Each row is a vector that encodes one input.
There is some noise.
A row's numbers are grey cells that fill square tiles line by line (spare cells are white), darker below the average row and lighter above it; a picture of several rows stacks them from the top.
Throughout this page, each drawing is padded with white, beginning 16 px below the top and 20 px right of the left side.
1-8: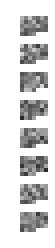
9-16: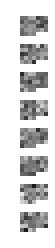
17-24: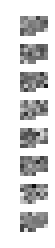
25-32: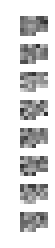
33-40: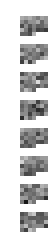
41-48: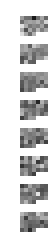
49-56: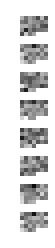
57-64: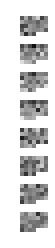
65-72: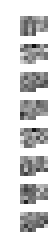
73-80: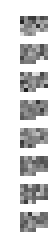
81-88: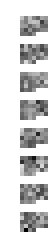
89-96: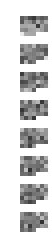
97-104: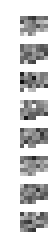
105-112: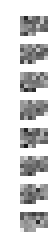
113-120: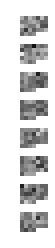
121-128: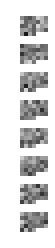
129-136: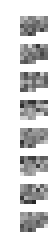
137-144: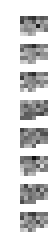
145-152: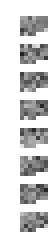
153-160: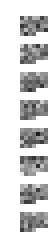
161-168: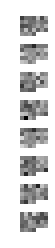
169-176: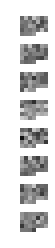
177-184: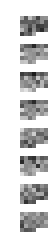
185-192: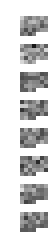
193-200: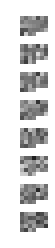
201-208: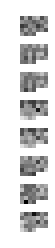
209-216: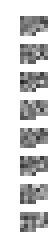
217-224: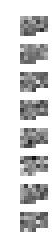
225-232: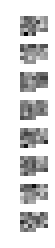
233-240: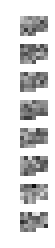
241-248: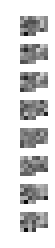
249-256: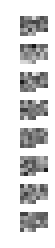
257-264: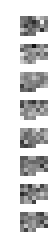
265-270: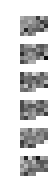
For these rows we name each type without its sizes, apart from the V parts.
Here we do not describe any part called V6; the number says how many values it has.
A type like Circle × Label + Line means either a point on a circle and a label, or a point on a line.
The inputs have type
List(Circle) × V6.
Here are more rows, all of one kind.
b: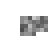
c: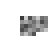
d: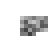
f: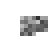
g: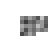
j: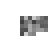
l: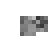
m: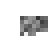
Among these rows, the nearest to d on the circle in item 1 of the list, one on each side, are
c and f.
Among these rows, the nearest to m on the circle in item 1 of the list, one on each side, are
g and l.
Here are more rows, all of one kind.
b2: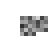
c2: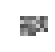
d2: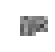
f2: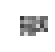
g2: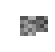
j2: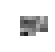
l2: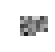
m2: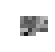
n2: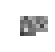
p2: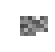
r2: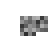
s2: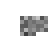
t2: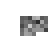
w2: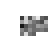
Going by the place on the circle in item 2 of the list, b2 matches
f2, m2, p2 and t2.
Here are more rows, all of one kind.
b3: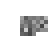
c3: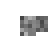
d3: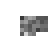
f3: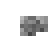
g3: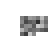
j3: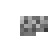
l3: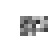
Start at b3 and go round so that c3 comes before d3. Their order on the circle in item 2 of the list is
b3, g3, l3, c3, d3, j3, f3.
